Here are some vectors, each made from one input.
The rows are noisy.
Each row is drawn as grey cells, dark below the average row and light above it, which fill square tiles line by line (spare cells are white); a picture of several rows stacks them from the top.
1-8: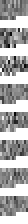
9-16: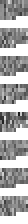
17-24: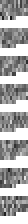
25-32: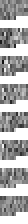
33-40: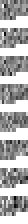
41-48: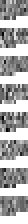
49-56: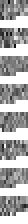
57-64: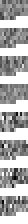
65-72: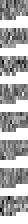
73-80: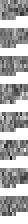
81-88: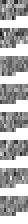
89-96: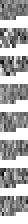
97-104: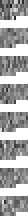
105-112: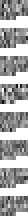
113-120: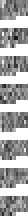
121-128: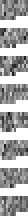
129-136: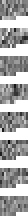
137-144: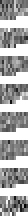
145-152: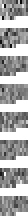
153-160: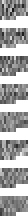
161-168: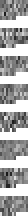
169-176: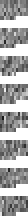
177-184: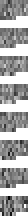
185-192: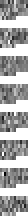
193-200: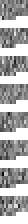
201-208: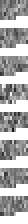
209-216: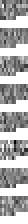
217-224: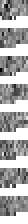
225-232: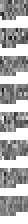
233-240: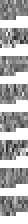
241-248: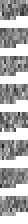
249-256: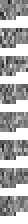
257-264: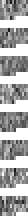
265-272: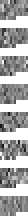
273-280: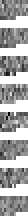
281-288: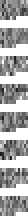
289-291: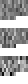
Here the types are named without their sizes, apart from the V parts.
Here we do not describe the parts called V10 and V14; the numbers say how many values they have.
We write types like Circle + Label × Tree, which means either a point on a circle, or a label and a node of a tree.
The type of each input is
(Bool × Bool × Bool + Line) × V10 + V14.
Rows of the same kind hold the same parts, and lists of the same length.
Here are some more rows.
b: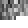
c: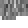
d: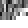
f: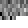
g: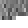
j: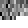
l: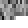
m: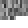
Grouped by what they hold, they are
b, l
c, f, g, j, m
d

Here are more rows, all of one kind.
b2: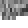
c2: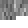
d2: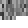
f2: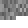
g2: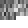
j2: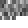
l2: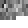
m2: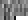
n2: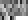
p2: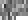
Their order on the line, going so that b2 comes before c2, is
b2, p2, d2, m2, f2, c2, n2, j2, g2, l2.
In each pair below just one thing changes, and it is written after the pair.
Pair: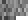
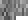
one of the three true/false values
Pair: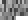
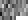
the value of V10
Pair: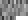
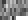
one of the three true/false values
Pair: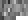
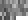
the value of V10
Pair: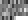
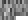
the value of V10
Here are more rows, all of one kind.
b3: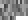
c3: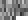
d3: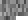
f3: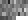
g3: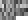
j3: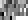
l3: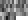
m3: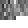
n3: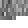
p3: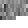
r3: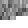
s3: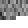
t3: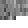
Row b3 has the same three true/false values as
c3, d3, g3 and j3.
